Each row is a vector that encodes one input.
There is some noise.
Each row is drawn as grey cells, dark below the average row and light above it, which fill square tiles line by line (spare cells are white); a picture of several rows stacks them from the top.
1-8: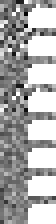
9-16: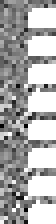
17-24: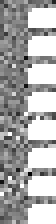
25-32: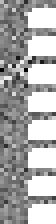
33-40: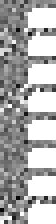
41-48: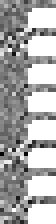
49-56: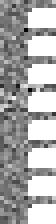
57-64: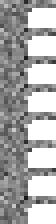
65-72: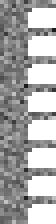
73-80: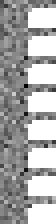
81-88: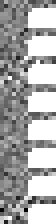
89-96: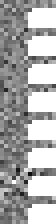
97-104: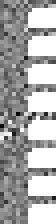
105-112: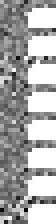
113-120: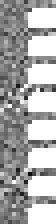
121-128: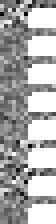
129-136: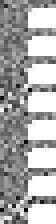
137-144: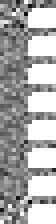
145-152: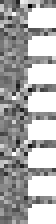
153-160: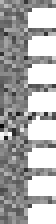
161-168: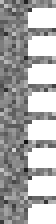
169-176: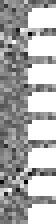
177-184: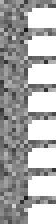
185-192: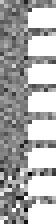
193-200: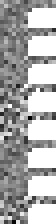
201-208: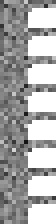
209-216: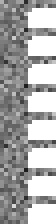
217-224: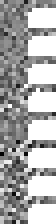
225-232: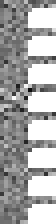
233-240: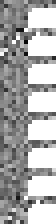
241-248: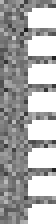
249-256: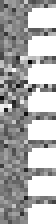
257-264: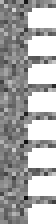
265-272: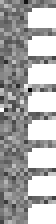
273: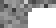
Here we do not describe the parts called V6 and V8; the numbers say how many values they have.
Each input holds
either a point on a 5-point line and a value of V6, or a list of up to two items, each a true/false value and a value of V8.
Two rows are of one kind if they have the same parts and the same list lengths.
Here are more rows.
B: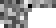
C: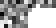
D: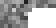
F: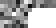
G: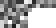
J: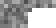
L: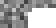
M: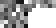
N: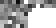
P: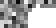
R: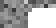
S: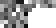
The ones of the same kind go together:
B, C, F, G, N, P
D, J, L
M, S
R

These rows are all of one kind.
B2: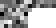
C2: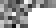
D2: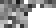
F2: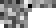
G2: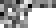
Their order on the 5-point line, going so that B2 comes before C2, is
G2, B2, F2, D2, C2.
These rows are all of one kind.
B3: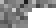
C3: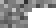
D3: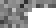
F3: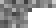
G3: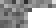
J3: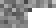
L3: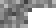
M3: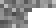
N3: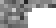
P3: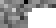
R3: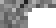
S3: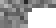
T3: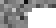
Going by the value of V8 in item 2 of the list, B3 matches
F3 and R3.
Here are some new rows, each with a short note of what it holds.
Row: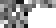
the empty list
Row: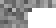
a list of two items
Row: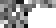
the empty list
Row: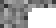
a list of one item
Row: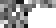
the empty list
